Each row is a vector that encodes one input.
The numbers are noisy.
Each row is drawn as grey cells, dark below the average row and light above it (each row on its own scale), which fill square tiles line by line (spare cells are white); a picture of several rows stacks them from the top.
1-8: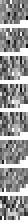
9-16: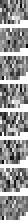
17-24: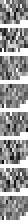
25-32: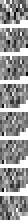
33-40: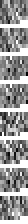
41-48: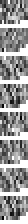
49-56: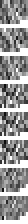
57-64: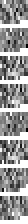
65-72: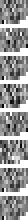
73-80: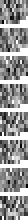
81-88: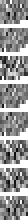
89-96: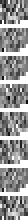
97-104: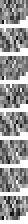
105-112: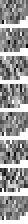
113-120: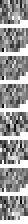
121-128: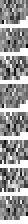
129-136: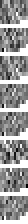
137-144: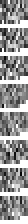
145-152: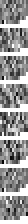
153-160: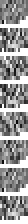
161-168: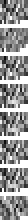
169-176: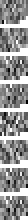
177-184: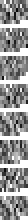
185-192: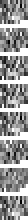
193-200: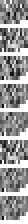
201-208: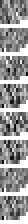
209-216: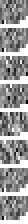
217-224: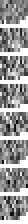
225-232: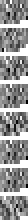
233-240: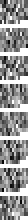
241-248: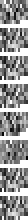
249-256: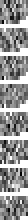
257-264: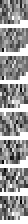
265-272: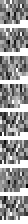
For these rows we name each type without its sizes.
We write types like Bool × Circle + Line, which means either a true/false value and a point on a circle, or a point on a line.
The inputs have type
Tree.
